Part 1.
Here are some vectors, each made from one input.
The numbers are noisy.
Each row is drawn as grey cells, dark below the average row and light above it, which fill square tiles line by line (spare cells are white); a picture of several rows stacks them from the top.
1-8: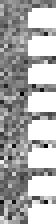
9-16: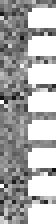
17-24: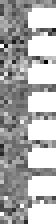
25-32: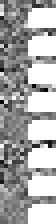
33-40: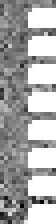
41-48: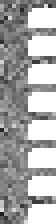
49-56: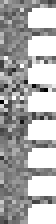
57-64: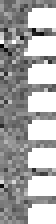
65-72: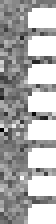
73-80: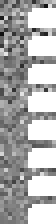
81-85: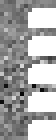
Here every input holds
either a point on a 4-point line and a point on an 8-point line, or a point on a 6-point line.
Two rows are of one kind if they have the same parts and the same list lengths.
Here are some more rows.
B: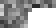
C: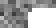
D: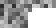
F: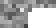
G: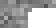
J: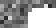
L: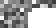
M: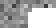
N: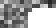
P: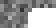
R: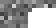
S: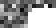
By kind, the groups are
B, F, G, L, M, N
C, D, J, P, R, S

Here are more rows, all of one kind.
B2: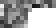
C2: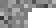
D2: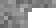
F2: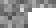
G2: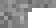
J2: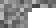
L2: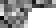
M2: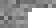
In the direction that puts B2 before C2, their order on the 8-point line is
G2, D2, J2, B2, M2, F2, L2, C2.
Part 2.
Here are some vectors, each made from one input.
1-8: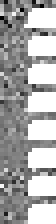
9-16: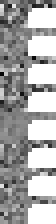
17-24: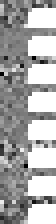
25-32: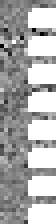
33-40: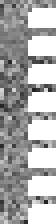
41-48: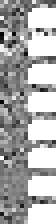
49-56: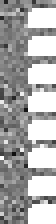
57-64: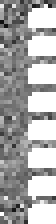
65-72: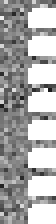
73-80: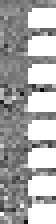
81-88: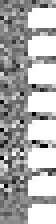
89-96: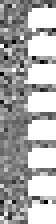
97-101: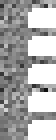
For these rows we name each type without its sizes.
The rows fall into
2 kinds.
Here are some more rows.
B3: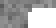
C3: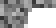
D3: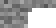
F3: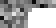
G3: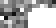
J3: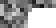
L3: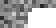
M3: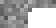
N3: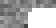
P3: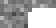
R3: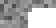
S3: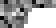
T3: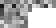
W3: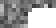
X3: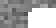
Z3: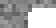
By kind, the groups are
B3, C3, F3, G3, J3, M3, N3, P3, R3, S3, T3, W3, X3, Z3
D3, L3

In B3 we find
a point on a line and four true/false values.
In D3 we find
a point on a line.
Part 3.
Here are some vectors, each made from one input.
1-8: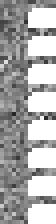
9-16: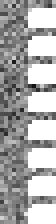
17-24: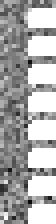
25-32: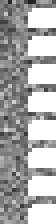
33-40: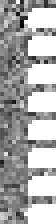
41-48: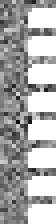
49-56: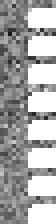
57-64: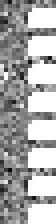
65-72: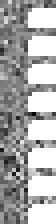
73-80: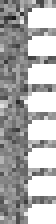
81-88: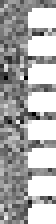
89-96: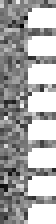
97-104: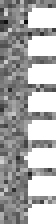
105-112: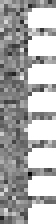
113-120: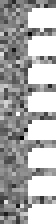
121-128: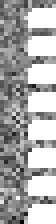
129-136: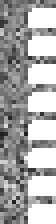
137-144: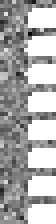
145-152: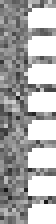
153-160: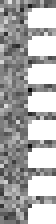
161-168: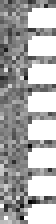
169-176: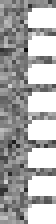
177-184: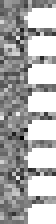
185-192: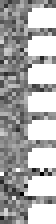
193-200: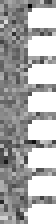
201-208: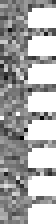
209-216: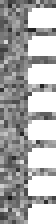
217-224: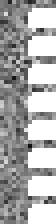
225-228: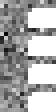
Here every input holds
either a point on a 10-point circle, or a fixed value, or a point on a 3-point line and a point on a 4-point line.
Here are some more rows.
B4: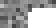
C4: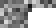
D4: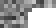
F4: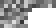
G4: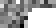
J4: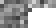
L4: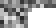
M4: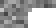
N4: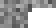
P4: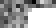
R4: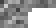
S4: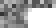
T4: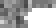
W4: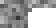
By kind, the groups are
B4, C4, D4, F4, J4, M4, N4, R4, S4, T4, W4
G4
L4, P4

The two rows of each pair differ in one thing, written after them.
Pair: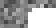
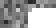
the place on the 3-point line
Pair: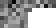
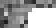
the place on the 3-point line
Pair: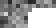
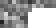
the place on the 3-point line
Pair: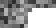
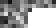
the place on the 4-point line
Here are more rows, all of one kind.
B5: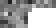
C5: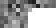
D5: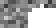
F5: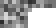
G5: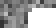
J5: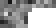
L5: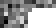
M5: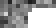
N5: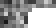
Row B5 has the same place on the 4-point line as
F5, J5 and M5.
